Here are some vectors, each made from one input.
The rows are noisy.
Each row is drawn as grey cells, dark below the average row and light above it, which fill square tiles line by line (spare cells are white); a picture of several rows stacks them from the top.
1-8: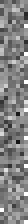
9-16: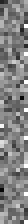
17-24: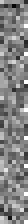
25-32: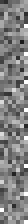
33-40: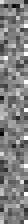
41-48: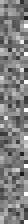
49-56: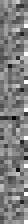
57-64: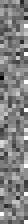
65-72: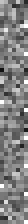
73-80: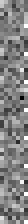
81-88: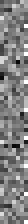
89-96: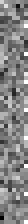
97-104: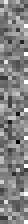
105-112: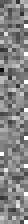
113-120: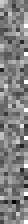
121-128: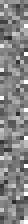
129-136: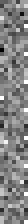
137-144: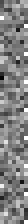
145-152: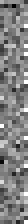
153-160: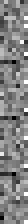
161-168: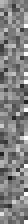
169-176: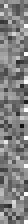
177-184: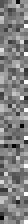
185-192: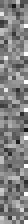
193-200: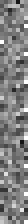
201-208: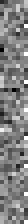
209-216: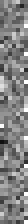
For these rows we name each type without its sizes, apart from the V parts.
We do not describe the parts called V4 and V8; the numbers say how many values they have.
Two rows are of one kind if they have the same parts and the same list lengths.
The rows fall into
2 kinds.
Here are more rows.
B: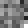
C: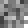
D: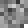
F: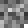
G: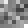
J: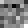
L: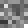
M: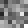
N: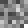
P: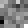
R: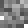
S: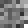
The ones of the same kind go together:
B, C, G, J, L, P
D, F, M, N, R, S

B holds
a label.
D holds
a true/false value, a value of V4 and a value of V8.
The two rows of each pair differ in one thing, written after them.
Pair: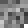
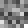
the value of V4
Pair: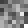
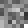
the value of V4
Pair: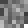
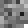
the value of V8
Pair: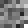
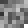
the value of V8
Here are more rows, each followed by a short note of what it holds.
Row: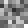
a label
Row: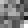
a label
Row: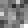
a label
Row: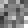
a label
